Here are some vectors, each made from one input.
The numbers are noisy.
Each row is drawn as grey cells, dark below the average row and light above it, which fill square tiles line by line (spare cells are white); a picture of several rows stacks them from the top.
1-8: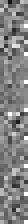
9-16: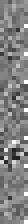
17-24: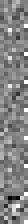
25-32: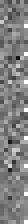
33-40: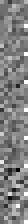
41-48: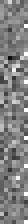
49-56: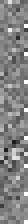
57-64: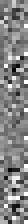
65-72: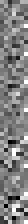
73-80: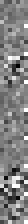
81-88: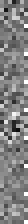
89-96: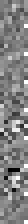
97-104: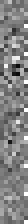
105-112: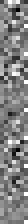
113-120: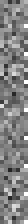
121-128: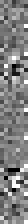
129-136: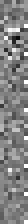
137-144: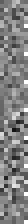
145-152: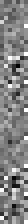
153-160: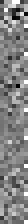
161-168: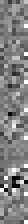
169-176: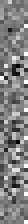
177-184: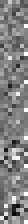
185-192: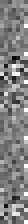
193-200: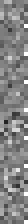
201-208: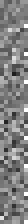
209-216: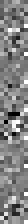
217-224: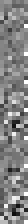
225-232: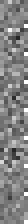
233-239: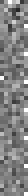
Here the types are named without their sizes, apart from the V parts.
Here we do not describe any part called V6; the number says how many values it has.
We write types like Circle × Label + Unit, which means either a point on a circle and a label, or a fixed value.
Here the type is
Line × (Line + V6) + Tree.
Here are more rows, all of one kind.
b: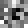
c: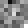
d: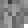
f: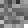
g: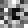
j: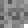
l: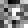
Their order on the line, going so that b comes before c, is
f, b, g, j, c, d, l.
